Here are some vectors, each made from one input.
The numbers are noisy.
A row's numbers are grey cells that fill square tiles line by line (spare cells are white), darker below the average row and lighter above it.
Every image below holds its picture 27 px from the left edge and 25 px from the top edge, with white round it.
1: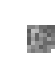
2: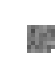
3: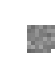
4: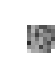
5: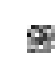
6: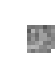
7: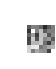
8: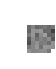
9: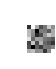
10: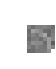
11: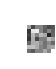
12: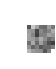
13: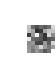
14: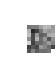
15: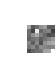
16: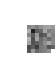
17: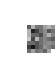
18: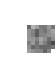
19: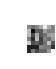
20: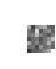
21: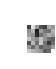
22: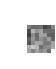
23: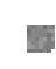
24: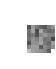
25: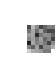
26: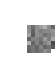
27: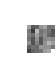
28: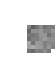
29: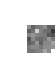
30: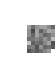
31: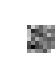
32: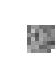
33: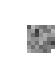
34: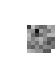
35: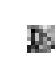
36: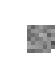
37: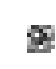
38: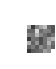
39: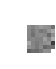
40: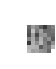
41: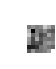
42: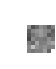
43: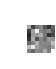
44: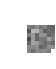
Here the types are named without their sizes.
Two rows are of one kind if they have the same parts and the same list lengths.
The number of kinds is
2.
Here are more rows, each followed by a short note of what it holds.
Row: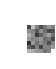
a point on each of two circles
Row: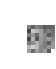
a point on each of two circles
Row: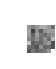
a point on each of two circles
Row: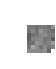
a point on each of two circles
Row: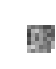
a point on each of two circles
